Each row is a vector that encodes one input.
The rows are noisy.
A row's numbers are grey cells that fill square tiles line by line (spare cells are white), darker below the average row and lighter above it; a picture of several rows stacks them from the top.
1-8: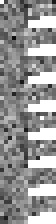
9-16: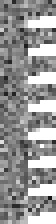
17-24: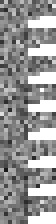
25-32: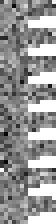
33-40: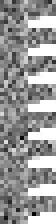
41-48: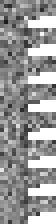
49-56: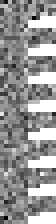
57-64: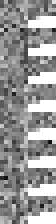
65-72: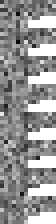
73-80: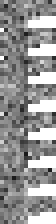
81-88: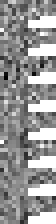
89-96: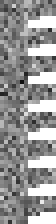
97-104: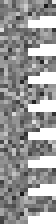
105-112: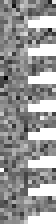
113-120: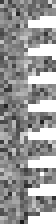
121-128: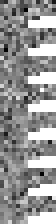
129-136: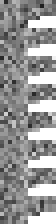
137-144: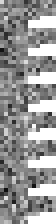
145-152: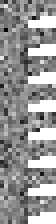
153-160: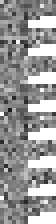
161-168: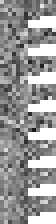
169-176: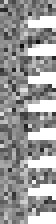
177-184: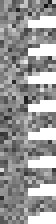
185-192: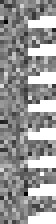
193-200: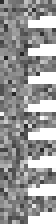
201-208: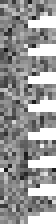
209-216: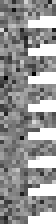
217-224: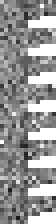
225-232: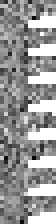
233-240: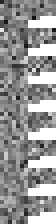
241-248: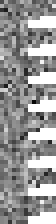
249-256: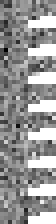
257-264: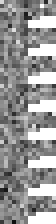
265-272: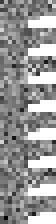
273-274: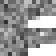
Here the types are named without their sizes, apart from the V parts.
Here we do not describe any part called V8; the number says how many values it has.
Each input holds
either four true/false values and two values of V8, or a list of points on a line.
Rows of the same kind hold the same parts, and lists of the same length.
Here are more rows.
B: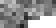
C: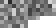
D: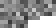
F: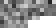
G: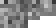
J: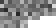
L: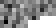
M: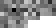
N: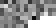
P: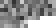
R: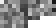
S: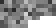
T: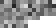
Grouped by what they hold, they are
B, D, G, R
C, J, P
F, M, S, T
L
N

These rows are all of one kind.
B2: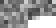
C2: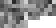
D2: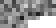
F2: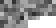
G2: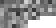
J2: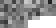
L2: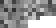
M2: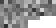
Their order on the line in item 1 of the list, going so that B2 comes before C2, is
G2, M2, B2, J2, L2, F2, C2, D2.
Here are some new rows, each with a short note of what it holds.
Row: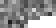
four true/false values and two values of V8
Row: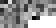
the empty list
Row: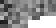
a list of two items
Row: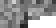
four true/false values and two values of V8
